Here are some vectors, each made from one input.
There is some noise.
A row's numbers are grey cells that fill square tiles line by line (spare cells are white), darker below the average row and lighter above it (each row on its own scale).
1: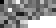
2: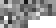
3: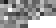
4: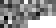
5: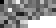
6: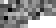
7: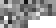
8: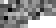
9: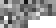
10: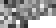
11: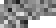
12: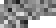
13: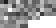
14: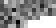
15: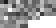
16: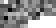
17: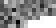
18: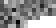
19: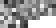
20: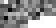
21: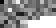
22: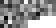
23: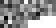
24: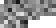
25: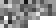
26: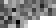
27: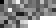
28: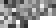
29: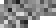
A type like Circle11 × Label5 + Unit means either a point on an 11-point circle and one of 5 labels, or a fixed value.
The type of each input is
Bool × Bool × Bool.
